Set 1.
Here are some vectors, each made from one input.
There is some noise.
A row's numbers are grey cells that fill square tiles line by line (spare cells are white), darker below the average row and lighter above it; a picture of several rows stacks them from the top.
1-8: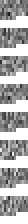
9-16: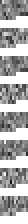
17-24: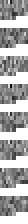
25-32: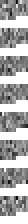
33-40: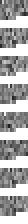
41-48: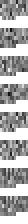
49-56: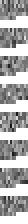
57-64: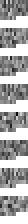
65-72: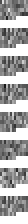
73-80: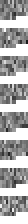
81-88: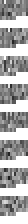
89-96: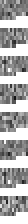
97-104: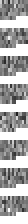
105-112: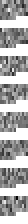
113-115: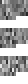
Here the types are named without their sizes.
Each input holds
either a point on a line, or three true/false values.
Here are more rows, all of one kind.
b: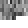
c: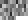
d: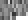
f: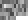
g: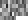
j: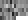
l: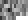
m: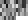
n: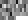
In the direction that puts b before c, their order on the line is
b, d, j, l, f, n, c, m, g.
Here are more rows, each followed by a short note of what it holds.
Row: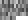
three true/false values
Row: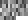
a point on a line
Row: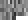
a point on a line
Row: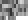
a point on a line
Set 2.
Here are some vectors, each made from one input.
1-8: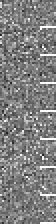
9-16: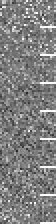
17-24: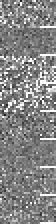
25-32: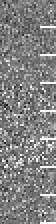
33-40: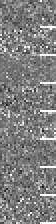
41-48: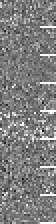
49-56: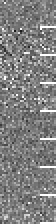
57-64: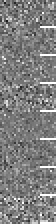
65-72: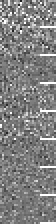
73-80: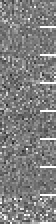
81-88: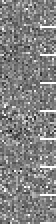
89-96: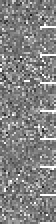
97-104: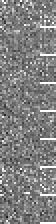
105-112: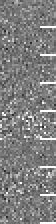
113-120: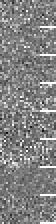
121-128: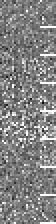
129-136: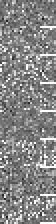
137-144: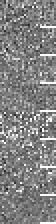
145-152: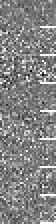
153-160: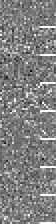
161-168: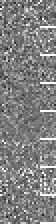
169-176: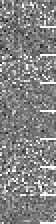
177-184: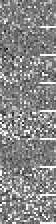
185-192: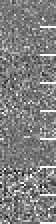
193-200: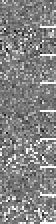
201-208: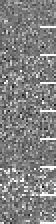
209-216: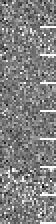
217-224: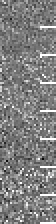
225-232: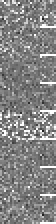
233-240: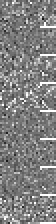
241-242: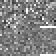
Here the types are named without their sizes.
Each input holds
either a point on a circle, or a label.
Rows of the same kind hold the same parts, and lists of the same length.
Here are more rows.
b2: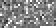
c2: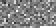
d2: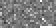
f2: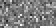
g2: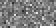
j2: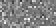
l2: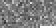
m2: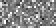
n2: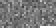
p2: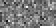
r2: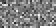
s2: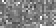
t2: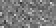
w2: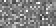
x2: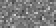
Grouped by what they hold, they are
b2, c2, f2, m2, p2, r2
d2, g2, j2, l2, n2, s2, t2, w2, x2

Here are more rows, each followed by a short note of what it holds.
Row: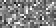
a point on a circle
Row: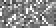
a point on a circle
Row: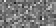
a point on a circle
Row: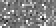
a label
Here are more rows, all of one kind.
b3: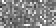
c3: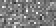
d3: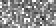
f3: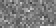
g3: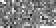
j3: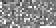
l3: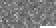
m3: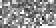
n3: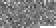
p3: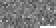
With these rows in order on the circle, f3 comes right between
j3 and n3.
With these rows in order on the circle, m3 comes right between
g3 and p3.
